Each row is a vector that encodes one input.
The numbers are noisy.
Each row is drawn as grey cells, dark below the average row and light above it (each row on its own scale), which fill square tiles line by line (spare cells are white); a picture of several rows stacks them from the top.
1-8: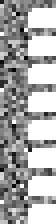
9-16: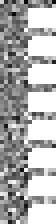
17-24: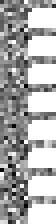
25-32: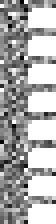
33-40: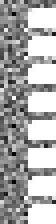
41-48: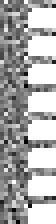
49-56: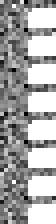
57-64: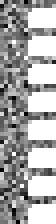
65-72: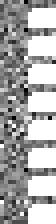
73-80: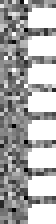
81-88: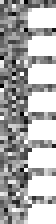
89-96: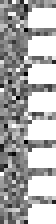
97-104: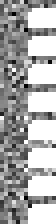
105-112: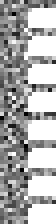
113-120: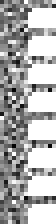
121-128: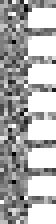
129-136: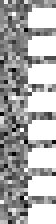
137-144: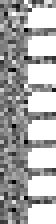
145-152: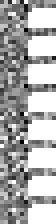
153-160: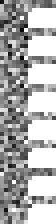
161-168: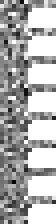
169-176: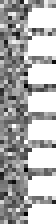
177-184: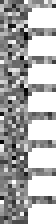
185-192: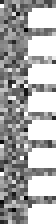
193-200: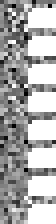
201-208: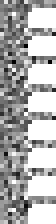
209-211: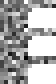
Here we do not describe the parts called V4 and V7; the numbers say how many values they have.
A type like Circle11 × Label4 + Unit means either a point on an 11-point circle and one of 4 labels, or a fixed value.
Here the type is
Bool × List2(V4) + Label6 × Line5 × V7.
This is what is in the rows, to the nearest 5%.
About 35% of them hold one of 6 labels, a point on a 5-point line and a value of V7. The rest hold a true/false value, together with a list of up to two values of V4.
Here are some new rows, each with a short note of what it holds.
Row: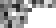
a true/false value, together with the empty list
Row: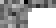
one of 6 labels, a point on a 5-point line and a value of V7
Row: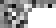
a true/false value, together with the empty list
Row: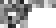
a true/false value, together with a list of two items
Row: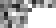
a true/false value, together with the empty list
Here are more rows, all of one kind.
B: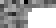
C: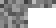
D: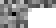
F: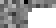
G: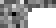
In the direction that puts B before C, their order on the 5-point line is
F, B, G, D, C.
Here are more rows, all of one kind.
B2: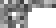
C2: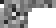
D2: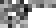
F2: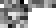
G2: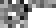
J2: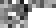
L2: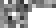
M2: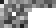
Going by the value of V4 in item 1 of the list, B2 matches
L2 and M2.
